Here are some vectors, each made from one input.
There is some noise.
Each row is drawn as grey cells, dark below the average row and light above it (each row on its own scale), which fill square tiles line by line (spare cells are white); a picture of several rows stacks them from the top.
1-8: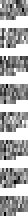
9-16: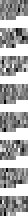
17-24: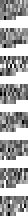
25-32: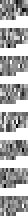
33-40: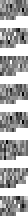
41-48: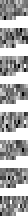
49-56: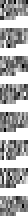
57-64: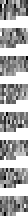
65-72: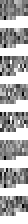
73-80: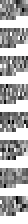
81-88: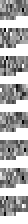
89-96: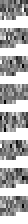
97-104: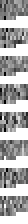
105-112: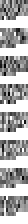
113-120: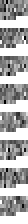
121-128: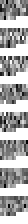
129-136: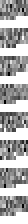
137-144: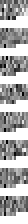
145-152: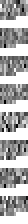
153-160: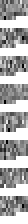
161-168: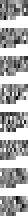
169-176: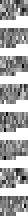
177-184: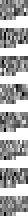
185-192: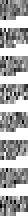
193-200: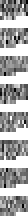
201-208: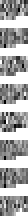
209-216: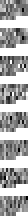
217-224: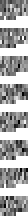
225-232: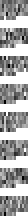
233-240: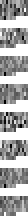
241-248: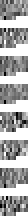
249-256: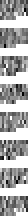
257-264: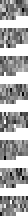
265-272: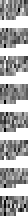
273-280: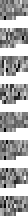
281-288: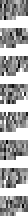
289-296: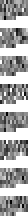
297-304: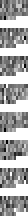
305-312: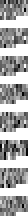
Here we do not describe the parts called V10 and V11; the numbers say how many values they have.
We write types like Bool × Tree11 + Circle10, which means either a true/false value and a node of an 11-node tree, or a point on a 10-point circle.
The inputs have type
(Label12 + Line6) × Line7 × V11 + V10.
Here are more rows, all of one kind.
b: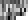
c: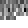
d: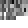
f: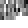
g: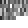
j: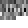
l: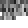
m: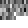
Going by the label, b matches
c and m.
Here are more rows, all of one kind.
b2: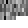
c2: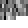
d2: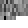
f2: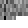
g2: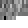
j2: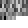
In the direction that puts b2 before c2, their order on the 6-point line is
f2, g2, d2, b2, j2, c2.
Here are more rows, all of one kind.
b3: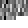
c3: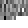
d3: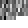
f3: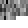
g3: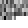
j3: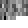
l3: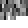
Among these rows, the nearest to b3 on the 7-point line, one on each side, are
c3 and g3.
